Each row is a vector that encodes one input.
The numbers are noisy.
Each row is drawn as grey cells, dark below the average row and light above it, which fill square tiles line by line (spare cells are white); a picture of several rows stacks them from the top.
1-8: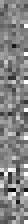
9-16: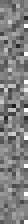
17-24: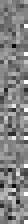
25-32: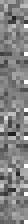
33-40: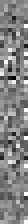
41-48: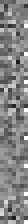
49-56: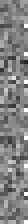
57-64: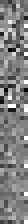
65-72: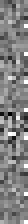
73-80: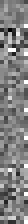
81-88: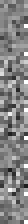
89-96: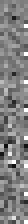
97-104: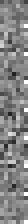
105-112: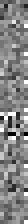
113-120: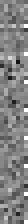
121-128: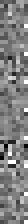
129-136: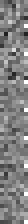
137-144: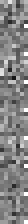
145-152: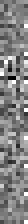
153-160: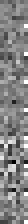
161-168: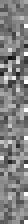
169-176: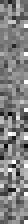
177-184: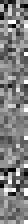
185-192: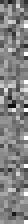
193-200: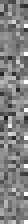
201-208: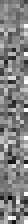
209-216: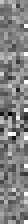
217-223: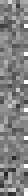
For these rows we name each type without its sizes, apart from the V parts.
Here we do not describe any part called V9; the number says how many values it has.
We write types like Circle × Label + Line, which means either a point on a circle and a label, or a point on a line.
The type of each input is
Bool × V9 + List(Line).
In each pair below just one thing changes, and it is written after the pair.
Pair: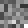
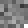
the true/false value
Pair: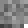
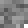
the value of V9
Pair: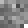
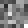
the value of V9
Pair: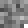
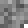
the value of V9
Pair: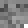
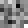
the true/false value
